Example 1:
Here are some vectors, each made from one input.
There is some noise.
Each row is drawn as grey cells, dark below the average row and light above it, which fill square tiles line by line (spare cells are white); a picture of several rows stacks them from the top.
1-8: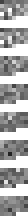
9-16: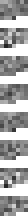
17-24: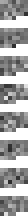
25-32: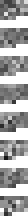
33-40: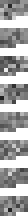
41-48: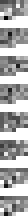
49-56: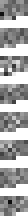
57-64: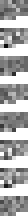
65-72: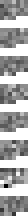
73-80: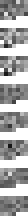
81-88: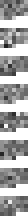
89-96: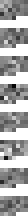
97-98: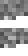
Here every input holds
a node of a 10-node tree, together with either a fixed value, or four true/false values.
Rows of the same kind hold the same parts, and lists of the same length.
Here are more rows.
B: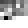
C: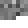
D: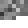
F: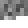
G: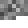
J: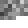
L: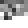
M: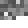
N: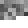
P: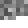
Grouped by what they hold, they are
B, L
C, D, F, G, J, M, N, P

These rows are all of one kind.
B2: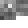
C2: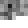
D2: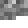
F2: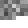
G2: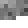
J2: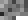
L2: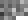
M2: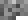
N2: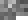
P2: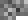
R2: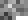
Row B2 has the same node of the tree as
N2 and R2.
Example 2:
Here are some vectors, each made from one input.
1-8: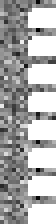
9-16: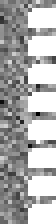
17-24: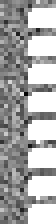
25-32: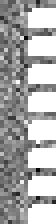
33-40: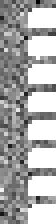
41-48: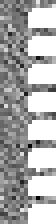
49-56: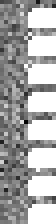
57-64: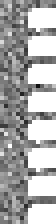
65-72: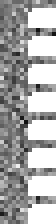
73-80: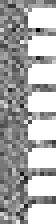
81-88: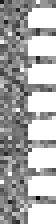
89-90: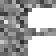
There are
2 kinds of row.
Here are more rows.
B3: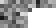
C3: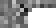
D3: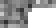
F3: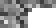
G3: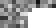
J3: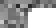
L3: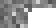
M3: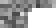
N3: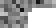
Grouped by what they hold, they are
B3, D3, G3, J3, L3, M3, N3
C3, F3

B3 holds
one of 8 labels and four true/false values.
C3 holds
one of 8 labels.
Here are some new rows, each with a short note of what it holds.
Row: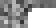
one of 8 labels
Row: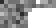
one of 8 labels and four true/false values
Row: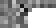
one of 8 labels
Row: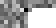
one of 8 labels
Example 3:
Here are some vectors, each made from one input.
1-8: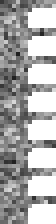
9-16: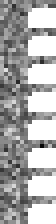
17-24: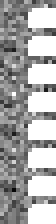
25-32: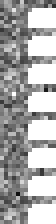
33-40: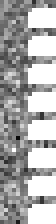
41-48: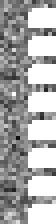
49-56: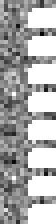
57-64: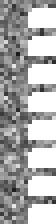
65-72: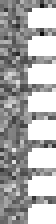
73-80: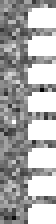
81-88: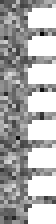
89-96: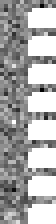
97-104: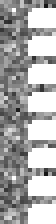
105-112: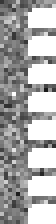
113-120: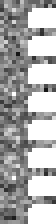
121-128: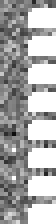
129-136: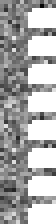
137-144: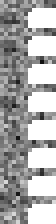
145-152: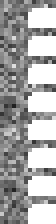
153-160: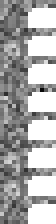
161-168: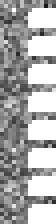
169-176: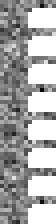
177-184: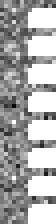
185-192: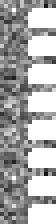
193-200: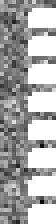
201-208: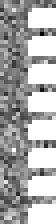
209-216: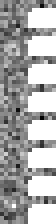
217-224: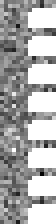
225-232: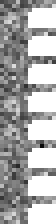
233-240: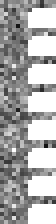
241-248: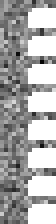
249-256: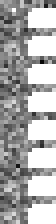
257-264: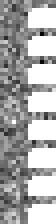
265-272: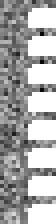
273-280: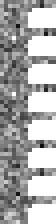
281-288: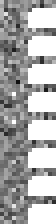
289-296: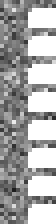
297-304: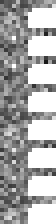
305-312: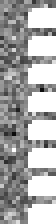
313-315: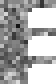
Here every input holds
one of 5 labels, together with either a fixed value, or a node of a 7-node tree.
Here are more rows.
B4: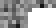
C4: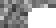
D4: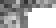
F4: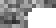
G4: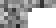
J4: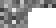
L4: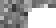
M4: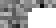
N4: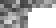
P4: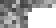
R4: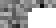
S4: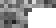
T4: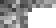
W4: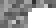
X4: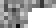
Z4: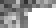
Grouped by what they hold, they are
B4, C4, F4, G4, J4, L4, M4, R4, S4, W4, X4
D4, N4, P4, T4, Z4

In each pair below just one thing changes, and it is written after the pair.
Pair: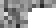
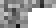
the label
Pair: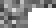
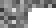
the label
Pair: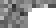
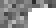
the node of the tree
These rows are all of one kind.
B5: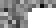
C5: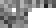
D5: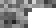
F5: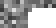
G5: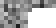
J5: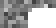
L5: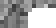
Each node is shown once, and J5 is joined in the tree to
F5 and L5.
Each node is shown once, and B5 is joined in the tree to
F5 and G5.
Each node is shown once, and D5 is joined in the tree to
C5.
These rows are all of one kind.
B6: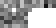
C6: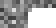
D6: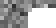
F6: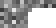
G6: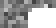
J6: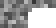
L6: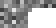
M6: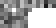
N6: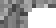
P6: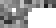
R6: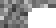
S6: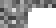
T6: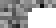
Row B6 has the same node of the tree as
M6 and P6.
